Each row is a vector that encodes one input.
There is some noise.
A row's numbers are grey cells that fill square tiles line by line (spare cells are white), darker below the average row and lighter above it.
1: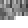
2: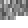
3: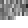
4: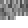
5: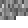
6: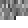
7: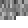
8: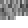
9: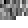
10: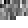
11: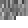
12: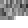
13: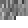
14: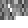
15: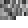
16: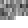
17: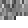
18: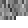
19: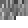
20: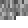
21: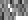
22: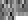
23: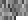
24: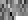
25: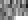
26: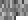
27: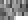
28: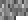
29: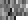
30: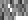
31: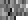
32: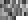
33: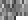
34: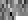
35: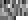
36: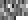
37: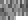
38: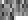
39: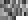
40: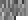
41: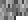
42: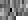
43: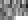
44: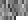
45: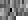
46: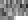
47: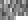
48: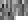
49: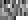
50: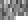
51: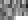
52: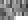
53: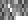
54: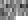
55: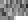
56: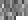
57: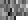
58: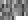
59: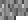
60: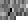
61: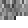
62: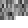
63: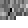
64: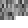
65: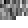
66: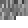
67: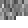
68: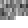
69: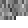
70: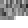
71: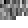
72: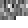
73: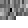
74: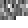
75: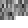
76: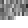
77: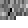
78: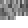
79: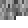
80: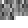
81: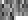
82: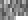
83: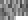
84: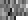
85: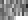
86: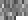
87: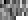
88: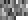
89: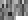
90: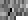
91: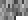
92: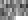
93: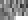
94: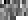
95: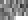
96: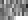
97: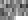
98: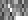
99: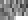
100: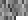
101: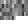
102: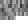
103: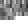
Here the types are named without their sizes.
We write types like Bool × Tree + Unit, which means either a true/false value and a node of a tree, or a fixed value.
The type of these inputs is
Bool × (Label + Tree).
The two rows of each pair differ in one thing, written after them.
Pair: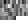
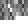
the true/false value
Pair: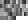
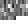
the node of the tree
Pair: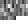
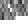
the true/false value
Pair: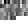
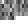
the true/false value
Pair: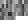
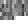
the node of the tree
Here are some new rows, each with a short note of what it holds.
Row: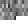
a label and a true/false value
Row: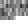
a label and a true/false value
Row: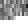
a label and a true/false value
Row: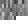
a label and a true/false value
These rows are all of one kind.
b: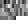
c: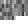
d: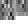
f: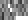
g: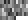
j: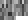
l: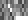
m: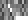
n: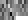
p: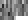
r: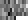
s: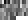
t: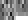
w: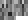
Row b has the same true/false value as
g, r and s.
